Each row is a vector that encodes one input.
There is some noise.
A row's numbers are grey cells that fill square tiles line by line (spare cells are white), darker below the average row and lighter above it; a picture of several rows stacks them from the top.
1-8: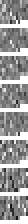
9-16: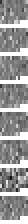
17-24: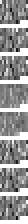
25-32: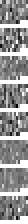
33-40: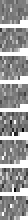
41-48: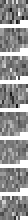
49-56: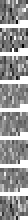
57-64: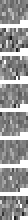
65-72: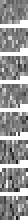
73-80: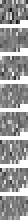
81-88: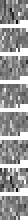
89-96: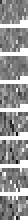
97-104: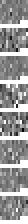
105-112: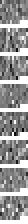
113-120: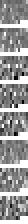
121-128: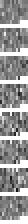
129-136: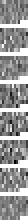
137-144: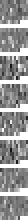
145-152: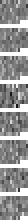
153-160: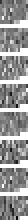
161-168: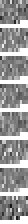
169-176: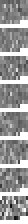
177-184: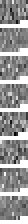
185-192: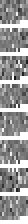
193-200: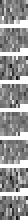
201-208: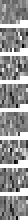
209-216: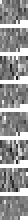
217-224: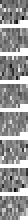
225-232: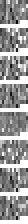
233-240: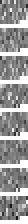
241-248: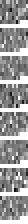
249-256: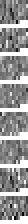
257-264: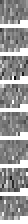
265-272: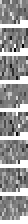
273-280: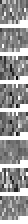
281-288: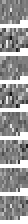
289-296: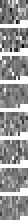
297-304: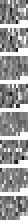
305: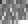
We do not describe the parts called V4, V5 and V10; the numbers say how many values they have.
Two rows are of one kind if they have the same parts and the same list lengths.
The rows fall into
4 kinds.
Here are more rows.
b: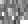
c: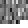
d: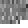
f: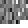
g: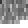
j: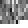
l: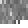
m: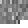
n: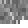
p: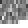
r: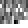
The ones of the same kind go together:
b, d, m, p
c, f, j
g, l, n
r

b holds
a point on an 11-point line, a value of V5 and a value of V10.
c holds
a point on a 9-point line.
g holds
a point on a 7-point line, a point on an 11-point line and a value of V10.
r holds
a value of V4.
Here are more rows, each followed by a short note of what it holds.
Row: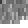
a point on a 7-point line, a point on an 11-point line and a value of V10
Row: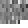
a point on an 11-point line, a value of V5 and a value of V10
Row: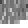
a point on an 11-point line, a value of V5 and a value of V10
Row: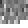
a point on a 7-point line, a point on an 11-point line and a value of V10
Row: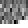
a value of V4
